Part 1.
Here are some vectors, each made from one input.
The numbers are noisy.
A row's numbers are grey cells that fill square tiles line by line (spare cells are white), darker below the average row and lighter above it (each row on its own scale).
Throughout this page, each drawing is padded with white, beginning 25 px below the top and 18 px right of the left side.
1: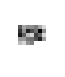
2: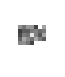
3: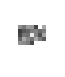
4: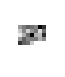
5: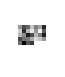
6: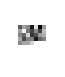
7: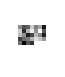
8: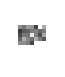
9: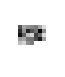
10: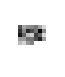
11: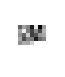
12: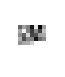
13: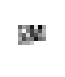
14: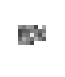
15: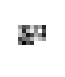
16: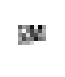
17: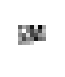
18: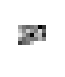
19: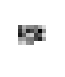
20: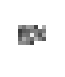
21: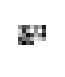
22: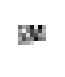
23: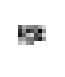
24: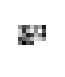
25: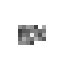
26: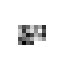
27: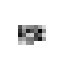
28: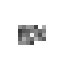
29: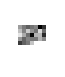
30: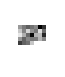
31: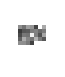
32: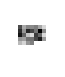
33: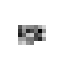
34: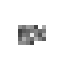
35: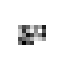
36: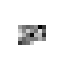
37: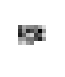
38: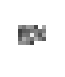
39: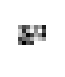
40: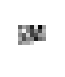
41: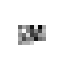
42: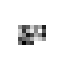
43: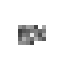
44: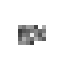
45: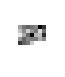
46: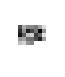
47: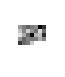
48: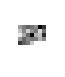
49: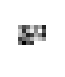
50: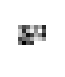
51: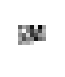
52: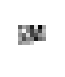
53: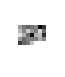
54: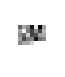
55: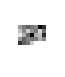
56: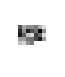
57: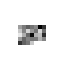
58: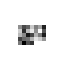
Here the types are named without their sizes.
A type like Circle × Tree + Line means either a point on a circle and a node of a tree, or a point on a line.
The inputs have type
Circle.
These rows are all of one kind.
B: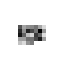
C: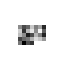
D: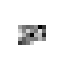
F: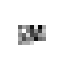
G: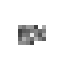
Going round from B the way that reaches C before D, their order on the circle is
B, G, C, D, F.
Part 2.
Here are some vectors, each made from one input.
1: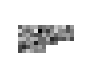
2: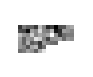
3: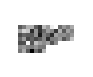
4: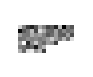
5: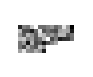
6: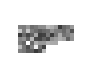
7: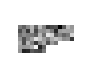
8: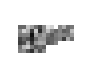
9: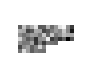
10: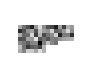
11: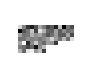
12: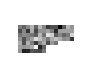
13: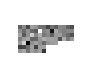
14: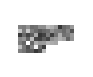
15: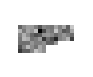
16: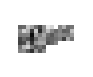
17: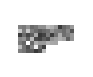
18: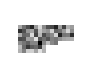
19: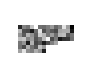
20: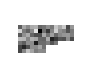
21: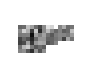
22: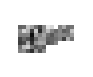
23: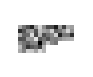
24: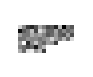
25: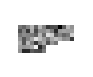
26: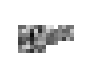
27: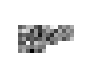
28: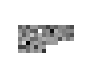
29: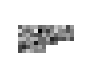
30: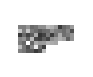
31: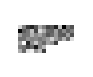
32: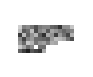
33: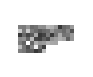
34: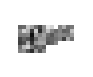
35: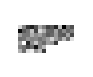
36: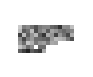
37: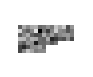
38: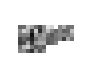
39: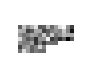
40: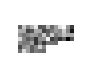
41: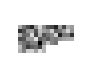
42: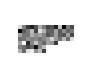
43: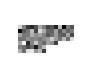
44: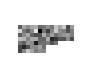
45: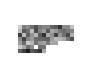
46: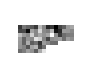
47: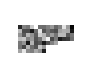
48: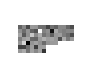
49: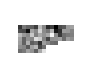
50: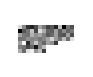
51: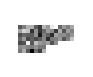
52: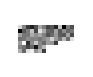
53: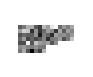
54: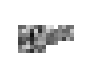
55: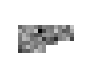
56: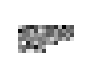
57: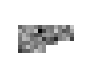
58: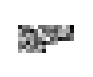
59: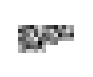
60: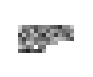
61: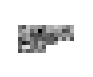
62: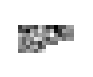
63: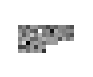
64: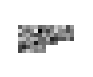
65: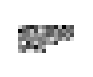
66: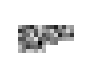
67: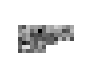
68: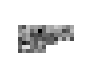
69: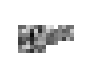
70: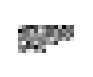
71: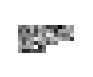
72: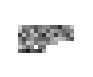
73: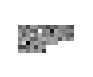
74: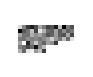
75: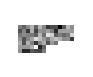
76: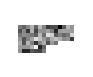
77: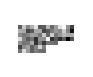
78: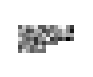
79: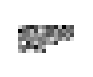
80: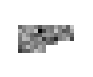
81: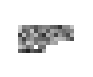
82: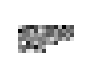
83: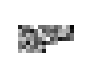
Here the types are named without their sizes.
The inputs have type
Circle.
